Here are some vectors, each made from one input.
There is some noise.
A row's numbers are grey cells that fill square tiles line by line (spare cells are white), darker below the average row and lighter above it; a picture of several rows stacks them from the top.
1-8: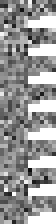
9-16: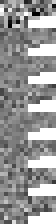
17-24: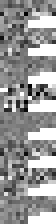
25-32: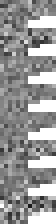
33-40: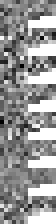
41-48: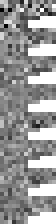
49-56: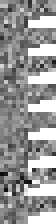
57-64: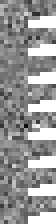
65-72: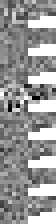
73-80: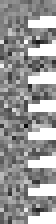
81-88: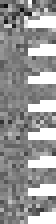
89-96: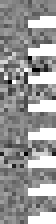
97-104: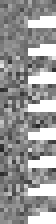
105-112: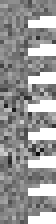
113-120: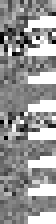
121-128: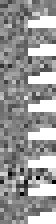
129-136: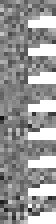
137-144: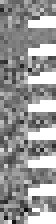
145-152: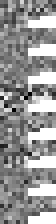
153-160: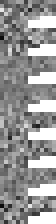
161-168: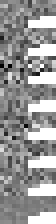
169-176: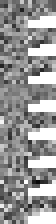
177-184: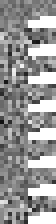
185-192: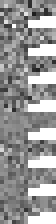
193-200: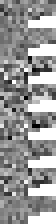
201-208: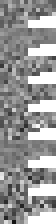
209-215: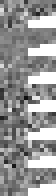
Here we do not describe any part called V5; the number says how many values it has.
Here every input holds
a list of up to three items, each a true/false value and a value of V5.
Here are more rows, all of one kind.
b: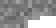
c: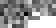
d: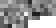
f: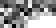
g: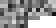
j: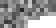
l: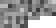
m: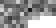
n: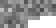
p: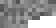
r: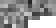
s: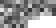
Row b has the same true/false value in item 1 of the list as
l, n and s.
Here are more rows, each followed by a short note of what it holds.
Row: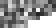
a list of two items
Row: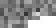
a list of three items
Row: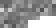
a list of one item
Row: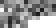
a list of two items
